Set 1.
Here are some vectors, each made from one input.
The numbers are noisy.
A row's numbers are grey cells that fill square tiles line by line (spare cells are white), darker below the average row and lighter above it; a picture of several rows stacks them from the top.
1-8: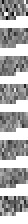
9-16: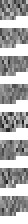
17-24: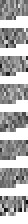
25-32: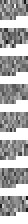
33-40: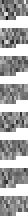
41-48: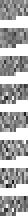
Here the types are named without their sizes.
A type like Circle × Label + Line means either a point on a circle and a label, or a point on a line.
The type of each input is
Label.
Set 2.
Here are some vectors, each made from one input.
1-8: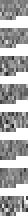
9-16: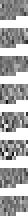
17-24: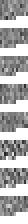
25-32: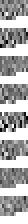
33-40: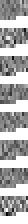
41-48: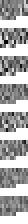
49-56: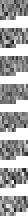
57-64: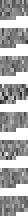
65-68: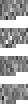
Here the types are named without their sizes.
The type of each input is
Circle.
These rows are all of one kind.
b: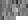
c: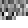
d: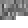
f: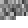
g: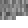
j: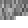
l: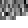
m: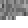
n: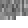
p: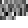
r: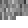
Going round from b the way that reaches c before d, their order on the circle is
b, l, g, r, j, c, f, n, m, d, p.
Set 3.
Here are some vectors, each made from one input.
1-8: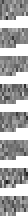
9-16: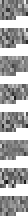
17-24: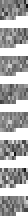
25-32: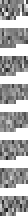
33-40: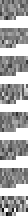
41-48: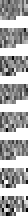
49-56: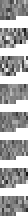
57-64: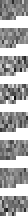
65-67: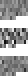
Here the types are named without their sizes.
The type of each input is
Circle.
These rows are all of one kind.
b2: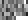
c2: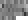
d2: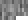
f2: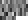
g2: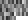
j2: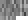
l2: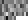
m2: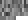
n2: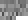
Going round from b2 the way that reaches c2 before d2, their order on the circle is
b2, c2, j2, n2, l2, d2, m2, g2, f2.
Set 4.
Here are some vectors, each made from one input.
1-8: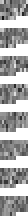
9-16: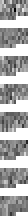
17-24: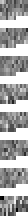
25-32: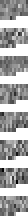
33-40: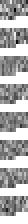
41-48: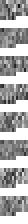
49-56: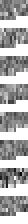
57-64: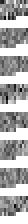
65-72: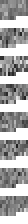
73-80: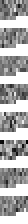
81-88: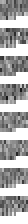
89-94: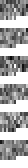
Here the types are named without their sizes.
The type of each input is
Line.
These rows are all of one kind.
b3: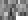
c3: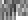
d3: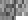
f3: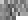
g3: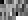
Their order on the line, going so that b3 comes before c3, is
g3, b3, c3, f3, d3.
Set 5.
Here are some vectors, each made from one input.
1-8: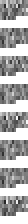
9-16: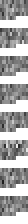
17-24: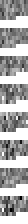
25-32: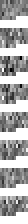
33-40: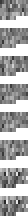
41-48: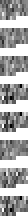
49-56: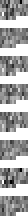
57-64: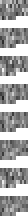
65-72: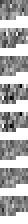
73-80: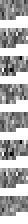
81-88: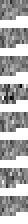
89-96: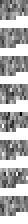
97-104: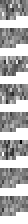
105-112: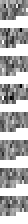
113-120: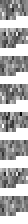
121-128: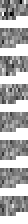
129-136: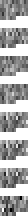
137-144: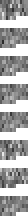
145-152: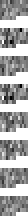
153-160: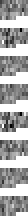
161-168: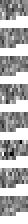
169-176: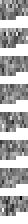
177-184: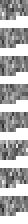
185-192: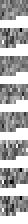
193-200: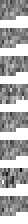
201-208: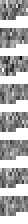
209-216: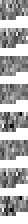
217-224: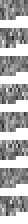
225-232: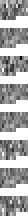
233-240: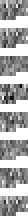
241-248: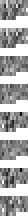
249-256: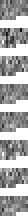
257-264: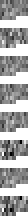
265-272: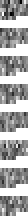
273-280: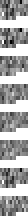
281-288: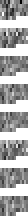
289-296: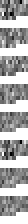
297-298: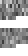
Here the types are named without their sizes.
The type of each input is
Line.
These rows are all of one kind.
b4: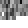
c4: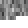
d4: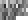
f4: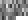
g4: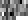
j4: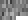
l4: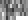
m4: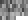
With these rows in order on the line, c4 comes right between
f4 and j4.
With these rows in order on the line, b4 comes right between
g4 and l4.
